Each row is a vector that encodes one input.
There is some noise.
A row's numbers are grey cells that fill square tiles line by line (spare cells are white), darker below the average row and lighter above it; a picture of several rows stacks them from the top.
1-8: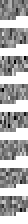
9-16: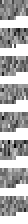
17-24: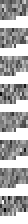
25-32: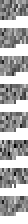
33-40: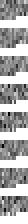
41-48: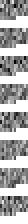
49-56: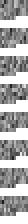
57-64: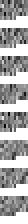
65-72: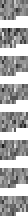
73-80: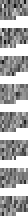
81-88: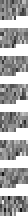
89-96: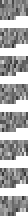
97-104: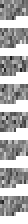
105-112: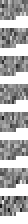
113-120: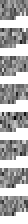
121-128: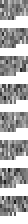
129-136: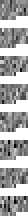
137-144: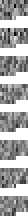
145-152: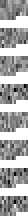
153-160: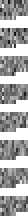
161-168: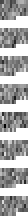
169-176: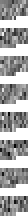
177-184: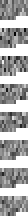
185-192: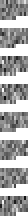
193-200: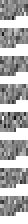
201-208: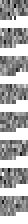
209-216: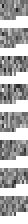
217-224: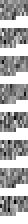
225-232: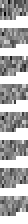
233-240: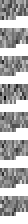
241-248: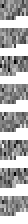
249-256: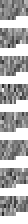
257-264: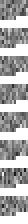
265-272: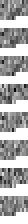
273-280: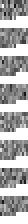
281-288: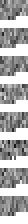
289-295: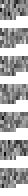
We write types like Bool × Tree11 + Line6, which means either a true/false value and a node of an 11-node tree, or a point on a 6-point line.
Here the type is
Bool × Circle9 + Label8.
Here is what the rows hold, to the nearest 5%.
About 50% of them hold a point on a 9-point circle and a true/false value. The rest hold one of 8 labels.
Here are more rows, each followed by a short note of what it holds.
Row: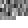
a point on a 9-point circle and a true/false value
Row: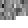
one of 8 labels
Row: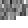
a point on a 9-point circle and a true/false value
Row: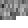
one of 8 labels
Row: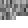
a point on a 9-point circle and a true/false value
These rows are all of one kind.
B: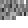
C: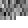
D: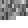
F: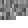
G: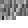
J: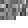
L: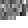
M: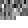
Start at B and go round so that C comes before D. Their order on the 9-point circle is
B, M, C, L, J, D, F, G.
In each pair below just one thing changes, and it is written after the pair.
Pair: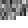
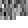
the true/false value
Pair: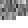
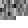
the true/false value
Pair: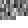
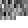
the place on the 9-point circle
